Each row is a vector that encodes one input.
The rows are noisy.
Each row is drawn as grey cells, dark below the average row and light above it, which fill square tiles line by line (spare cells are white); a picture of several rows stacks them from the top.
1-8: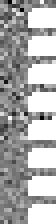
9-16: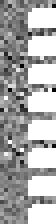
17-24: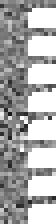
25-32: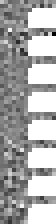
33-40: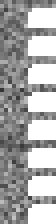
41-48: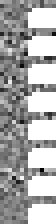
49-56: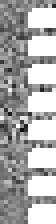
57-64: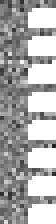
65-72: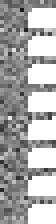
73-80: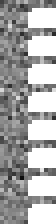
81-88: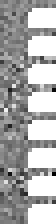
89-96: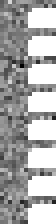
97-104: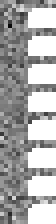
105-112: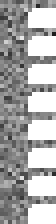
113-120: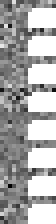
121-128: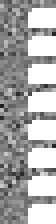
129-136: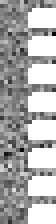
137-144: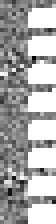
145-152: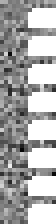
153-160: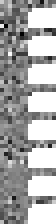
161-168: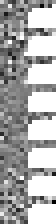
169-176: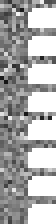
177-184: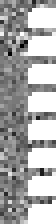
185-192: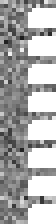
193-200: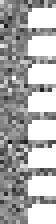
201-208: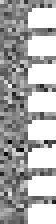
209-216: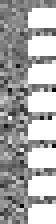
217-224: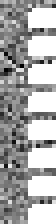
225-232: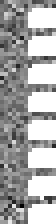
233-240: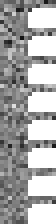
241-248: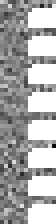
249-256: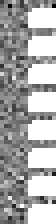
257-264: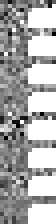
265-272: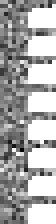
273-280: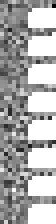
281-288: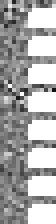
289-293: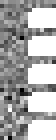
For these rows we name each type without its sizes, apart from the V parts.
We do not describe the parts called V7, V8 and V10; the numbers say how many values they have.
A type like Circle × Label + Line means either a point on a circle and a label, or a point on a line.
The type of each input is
Circle × Circle + (Line + V10) × V8 + V7.
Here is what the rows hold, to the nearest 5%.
About 25% of them hold a point on each of two circles. About 10% of them hold a value of V7. The rest hold a value of V8, together with either a point on a line, or a value of V10.
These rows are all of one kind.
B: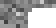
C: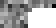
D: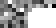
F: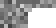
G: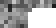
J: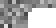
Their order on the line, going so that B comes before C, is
D, G, B, F, C, J.
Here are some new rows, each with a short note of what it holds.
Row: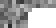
a value of V8 and a value of V10
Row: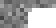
a point on a line and a value of V8
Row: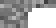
a value of V8 and a value of V10
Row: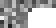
a value of V7
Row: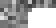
a value of V7
